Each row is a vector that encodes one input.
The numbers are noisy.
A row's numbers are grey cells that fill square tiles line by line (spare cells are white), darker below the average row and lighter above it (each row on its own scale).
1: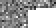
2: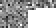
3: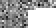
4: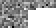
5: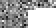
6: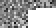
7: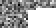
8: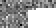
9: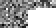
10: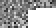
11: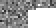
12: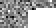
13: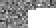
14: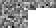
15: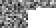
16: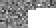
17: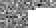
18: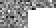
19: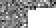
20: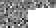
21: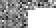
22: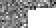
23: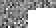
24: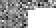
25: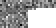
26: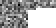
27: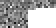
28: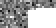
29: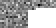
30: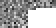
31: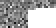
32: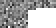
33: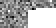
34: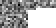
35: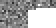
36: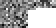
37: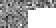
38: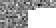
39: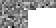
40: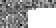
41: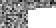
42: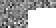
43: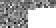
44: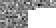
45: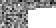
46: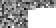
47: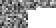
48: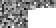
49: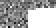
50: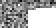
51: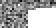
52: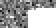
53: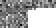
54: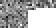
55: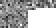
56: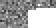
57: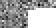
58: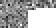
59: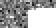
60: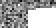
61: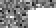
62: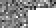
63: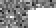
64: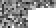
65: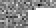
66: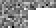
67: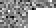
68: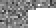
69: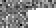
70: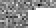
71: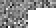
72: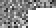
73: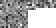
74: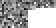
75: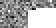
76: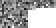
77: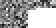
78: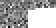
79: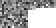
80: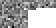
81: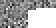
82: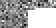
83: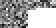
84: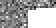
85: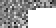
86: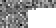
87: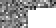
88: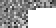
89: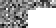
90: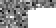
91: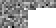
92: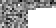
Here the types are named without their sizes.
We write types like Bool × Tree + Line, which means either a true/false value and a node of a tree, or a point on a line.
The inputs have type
Bool × Bool × Bool × Bool.
